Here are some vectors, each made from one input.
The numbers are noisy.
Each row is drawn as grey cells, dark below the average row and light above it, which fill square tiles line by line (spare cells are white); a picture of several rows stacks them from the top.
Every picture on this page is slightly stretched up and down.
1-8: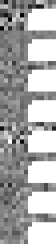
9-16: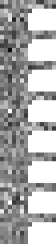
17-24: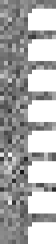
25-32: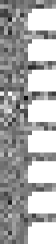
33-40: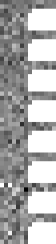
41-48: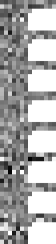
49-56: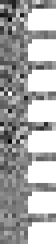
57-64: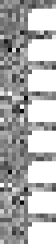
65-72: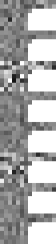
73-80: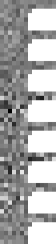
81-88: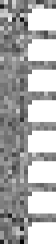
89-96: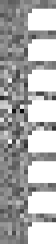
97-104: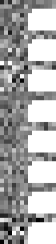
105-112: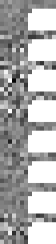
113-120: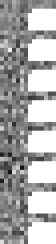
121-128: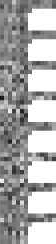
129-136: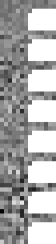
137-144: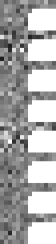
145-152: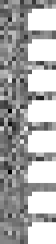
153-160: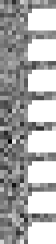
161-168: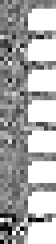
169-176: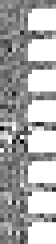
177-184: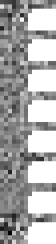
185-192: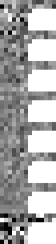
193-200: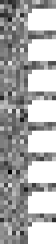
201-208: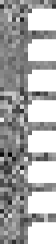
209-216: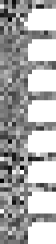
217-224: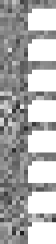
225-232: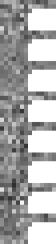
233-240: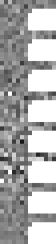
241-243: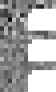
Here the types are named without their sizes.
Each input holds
either a point on a line, or a node of a tree.
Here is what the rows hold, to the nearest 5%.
About 30% of them hold a point on a line. The rest hold a node of a tree.
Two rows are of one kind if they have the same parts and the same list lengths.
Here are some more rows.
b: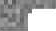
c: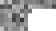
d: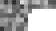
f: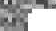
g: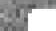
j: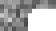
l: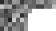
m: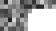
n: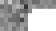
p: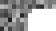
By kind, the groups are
b, c, f, l, m, n, p
d, g, j

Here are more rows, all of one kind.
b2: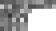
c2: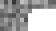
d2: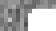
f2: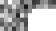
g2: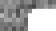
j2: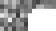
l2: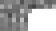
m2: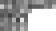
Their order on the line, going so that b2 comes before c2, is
g2, j2, l2, f2, b2, c2, m2, d2.
